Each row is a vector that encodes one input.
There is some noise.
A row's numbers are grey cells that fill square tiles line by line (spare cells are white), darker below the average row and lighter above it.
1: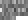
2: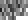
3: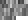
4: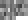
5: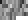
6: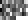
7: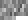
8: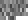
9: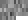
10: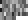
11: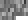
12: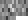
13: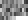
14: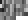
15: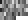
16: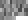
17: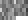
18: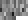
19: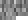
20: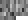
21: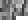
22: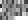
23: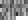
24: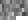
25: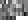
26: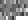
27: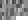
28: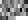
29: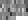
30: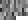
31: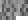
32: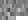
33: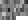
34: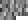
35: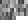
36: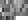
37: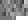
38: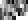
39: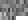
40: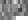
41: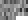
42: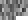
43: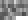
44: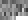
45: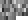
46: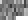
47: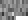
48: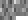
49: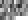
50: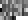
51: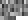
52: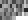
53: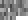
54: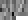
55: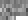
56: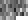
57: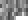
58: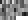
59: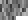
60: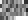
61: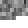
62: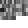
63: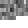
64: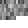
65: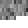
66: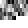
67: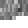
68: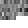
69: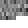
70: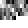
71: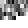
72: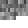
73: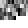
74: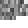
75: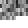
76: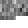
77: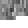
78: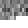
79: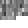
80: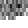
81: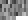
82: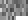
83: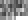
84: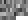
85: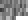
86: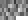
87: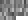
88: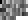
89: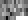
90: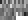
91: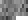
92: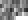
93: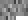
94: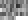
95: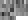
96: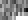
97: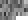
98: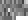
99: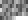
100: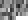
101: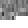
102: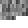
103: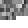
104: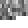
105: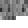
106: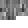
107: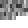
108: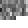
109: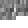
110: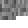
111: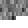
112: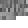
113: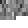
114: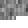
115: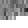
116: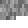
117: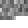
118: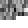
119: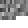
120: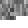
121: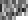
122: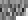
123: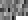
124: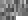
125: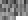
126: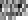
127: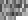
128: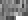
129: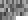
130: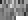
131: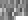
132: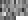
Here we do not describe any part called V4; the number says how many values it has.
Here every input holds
a list of up to two items, each a true/false value and a value of V4.
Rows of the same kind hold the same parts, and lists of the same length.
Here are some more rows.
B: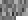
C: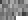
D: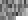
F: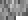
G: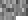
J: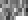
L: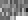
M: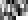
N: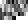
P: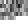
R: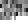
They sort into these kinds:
B, D
C, F, G, J, L, P, R
M, N

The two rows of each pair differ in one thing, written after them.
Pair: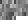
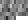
the true/false value in item 2 of the list
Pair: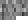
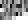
the true/false value in item 2 of the list
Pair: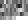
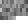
the value of V4 in item 1 of the list
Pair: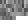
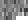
the value of V4 in item 2 of the list
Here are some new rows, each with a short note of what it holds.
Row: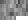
a list of two items
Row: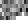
a list of two items
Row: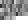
a list of two items
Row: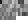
a list of two items
